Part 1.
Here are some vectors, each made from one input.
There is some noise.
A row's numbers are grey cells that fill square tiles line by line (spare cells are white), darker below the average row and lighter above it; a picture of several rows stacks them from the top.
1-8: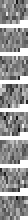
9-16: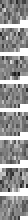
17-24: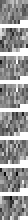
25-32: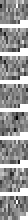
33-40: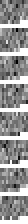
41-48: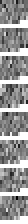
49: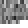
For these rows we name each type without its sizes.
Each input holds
a node of a tree, together with either a fixed value, or three true/false values.
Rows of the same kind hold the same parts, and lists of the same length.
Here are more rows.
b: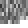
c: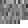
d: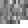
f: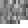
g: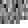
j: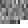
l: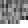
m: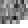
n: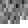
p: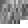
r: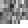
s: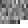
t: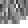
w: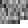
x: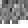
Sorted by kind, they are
b, g, l, m, n, t, x
c, d, f, j, p, r, s, w

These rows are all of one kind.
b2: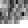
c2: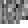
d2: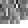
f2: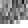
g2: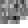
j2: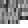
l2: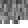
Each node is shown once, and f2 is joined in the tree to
b2 and l2.
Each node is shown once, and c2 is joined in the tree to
j2 and l2.
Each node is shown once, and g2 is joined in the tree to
d2 and l2.
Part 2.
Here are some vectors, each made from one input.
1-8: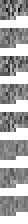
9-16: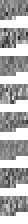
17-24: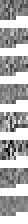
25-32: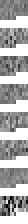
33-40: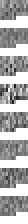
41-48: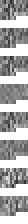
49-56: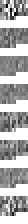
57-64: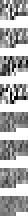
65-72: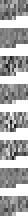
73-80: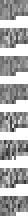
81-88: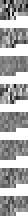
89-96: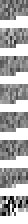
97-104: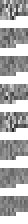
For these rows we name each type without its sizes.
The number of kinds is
3.
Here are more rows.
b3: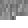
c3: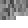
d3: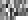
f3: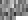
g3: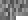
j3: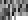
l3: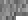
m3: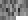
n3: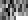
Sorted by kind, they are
b3, c3, g3, l3, n3
d3, f3, j3
m3

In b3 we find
a point on a circle.
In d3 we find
a point on each of two lines.
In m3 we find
a fixed value.
